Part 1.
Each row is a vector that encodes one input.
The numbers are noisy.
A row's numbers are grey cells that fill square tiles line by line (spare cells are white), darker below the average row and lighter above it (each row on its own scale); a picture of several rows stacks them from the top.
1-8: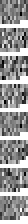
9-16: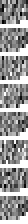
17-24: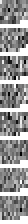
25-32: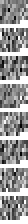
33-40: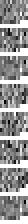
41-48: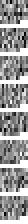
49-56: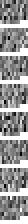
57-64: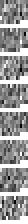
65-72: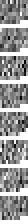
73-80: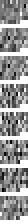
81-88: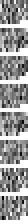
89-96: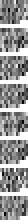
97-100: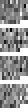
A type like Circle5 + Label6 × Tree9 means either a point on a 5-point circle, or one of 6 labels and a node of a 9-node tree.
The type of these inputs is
Circle20.
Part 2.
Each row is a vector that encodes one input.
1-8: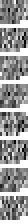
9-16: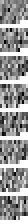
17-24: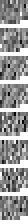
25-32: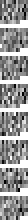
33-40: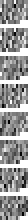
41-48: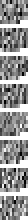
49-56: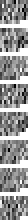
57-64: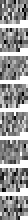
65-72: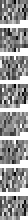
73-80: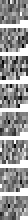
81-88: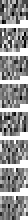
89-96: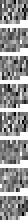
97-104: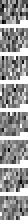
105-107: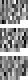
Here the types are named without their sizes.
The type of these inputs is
Circle.
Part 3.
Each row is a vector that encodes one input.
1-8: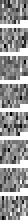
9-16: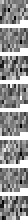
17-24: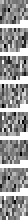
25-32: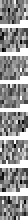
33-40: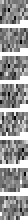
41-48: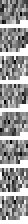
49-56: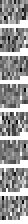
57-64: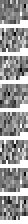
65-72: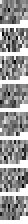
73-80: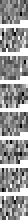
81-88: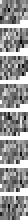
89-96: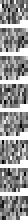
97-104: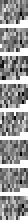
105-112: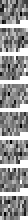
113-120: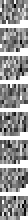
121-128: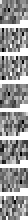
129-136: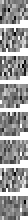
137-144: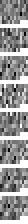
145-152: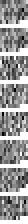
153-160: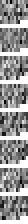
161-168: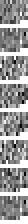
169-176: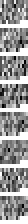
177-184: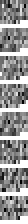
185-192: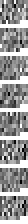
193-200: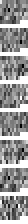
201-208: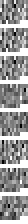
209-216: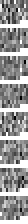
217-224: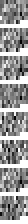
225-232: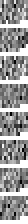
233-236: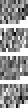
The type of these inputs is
Circle20.
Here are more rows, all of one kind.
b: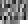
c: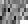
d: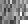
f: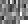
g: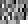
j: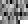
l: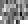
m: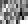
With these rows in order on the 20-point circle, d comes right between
c and f.
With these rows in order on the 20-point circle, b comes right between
f and g.
